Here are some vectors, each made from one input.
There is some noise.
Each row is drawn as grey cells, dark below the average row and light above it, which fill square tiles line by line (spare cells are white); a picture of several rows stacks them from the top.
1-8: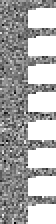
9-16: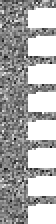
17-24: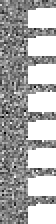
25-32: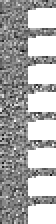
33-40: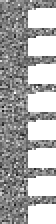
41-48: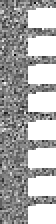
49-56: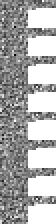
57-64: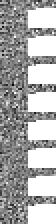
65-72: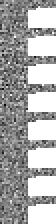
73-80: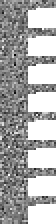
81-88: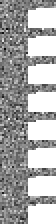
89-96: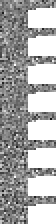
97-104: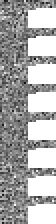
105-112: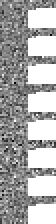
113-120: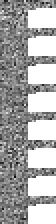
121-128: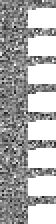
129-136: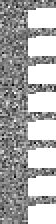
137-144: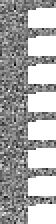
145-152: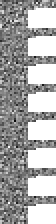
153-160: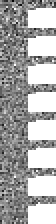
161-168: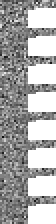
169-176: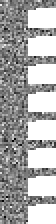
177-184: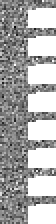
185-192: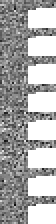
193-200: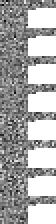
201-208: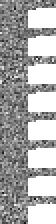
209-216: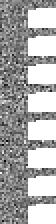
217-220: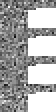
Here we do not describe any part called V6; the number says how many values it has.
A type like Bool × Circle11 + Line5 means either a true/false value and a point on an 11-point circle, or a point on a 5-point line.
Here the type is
Label8 × V6 + Label9.
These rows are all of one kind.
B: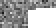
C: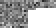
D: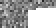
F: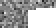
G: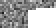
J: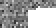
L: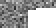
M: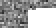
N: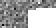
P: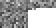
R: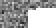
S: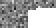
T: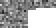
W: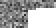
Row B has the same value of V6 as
C, M and T.
